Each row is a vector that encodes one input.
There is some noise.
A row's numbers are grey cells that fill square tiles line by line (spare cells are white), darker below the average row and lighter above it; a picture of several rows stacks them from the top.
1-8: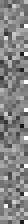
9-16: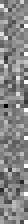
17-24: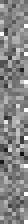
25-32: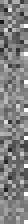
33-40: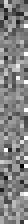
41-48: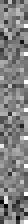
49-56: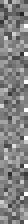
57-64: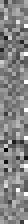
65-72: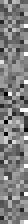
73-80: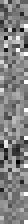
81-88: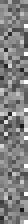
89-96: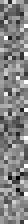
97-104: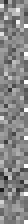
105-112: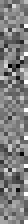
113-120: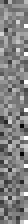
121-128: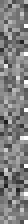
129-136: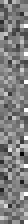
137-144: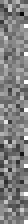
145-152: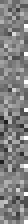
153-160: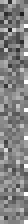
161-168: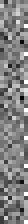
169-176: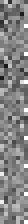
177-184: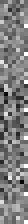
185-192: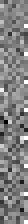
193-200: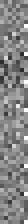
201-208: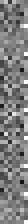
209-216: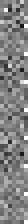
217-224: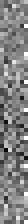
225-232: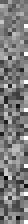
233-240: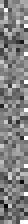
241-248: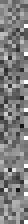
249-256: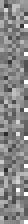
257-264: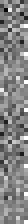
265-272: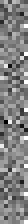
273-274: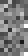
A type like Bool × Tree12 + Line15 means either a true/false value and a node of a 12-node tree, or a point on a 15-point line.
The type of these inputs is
Bool × (Tree14 + Unit) + Tree8.
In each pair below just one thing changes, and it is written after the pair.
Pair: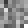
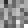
the node of the tree
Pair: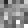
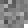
the node of the tree
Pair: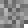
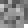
the node of the tree
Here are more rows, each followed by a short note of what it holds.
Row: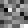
a node of an 8-node tree
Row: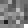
a true/false value
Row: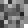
a node of an 8-node tree
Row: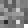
a true/false value
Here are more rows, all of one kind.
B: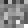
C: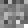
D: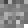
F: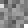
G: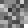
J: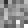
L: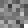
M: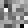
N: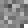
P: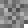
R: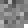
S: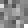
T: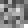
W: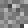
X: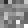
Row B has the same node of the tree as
C, D, J and W.
